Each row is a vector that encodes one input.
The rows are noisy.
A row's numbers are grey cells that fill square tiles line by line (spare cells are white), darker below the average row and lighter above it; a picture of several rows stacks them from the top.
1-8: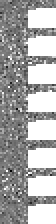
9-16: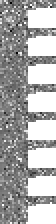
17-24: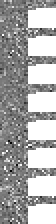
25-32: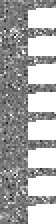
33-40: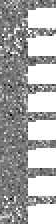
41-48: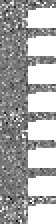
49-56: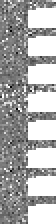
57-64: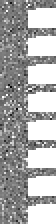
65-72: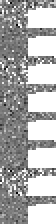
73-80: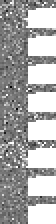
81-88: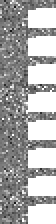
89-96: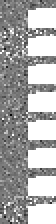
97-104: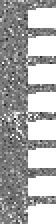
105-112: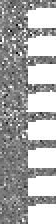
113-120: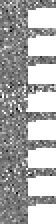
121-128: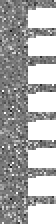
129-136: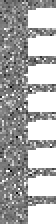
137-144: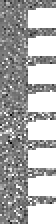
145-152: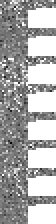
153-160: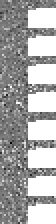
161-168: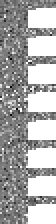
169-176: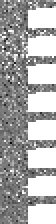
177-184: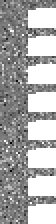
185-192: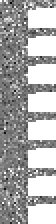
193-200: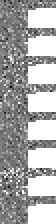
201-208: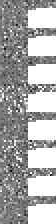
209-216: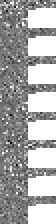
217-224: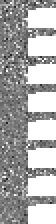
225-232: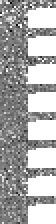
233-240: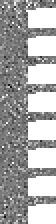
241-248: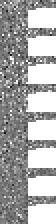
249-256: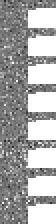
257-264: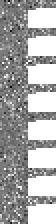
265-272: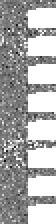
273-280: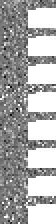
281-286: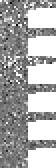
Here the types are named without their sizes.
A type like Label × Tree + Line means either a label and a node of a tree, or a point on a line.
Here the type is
Line + Tree.
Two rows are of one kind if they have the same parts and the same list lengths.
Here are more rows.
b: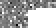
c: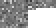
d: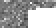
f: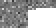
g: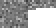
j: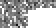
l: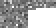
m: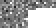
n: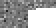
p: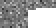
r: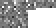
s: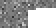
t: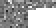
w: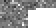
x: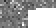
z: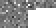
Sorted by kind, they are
b, c, d, f, g, j, l, n, t
m, p, r, s, w, x, z

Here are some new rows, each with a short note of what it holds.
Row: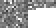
a node of a tree
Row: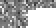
a node of a tree
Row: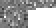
a node of a tree
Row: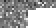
a point on a line
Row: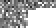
a point on a line
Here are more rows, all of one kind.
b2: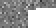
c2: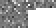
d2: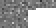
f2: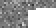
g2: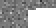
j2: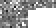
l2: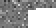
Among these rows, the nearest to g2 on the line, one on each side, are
b2 and d2.
